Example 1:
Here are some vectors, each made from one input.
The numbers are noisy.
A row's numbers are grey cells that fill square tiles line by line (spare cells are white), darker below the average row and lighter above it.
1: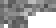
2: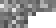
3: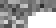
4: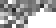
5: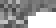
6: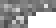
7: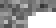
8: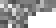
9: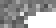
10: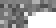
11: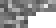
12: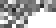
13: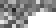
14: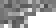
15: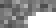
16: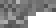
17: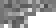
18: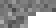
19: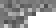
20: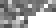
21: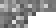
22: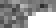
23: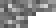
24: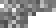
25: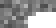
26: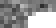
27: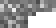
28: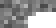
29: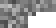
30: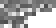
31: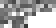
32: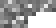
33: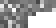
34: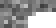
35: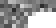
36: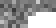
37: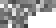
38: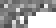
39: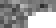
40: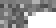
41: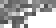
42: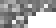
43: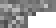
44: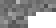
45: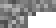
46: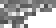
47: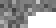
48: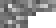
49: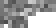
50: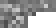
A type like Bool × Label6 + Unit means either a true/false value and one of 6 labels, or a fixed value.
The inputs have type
Line5 + Line6.
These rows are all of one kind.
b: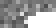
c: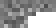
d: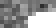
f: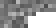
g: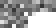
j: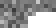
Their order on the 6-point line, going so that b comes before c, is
d, b, f, c, j, g.
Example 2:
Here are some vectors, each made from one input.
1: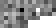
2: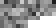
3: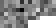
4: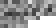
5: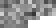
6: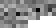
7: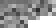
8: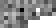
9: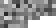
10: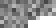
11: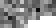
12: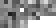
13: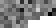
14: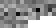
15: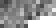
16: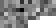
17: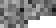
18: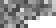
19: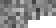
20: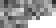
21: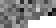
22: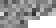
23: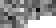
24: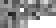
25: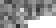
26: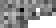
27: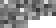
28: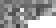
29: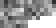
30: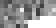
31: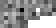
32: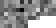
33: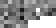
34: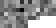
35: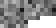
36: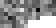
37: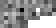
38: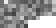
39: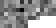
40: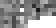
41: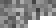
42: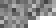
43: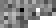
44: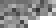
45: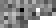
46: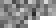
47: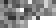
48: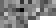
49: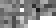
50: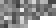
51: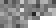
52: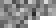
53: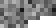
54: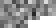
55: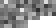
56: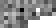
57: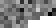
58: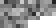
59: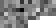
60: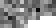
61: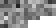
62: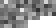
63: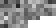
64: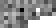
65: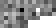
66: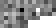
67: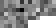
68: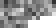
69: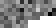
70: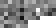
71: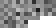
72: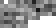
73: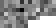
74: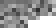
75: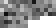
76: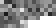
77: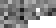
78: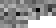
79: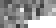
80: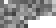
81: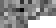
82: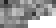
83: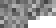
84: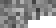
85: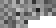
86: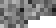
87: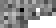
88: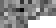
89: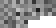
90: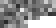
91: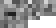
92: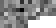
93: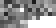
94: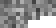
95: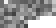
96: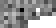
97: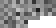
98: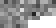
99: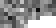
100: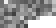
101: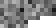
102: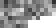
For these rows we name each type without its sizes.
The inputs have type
(Circle + Unit) × Label.
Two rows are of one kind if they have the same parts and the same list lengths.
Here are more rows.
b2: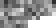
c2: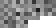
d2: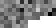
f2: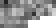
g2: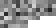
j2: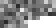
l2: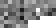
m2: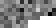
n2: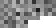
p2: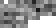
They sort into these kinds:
b2, c2, f2, g2, j2, n2, p2
d2, l2, m2

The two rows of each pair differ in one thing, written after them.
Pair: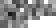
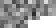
the label
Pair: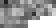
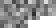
the place on the circle
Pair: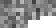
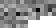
the place on the circle
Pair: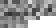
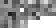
the place on the circle
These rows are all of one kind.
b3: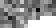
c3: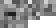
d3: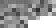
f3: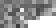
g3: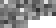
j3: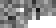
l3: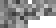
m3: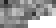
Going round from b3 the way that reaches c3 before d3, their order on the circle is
b3, f3, g3, c3, d3, l3, m3, j3.
